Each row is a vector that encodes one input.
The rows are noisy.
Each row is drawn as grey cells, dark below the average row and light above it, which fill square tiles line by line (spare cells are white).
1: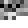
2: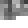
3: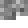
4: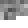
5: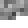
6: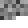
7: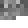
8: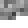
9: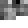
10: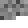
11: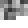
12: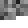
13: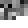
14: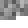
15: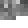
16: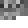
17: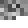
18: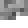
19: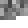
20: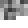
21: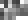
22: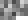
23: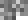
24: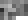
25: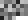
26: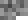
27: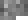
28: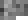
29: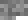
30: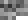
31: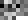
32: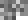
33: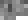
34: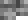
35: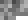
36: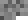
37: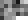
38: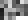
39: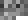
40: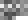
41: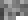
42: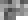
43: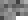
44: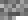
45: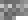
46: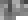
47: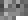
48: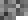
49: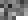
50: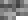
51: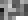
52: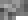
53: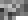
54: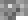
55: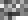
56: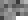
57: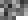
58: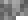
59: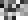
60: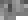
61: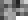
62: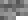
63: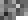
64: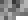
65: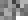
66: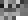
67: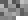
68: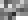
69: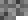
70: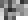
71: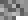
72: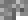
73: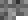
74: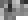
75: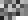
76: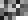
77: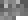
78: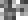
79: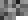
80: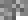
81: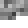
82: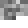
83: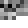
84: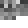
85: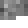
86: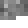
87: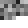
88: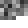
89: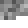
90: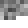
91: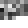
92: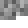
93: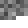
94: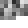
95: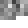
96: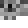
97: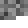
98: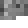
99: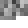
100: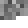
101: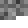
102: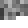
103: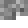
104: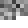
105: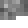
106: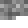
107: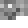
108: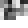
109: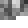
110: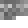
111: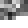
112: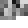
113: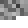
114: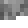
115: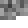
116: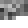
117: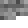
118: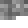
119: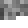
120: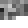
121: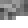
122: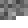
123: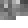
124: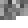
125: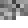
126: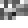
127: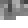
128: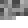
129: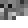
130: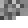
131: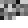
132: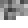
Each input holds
a point on a 9-point line.
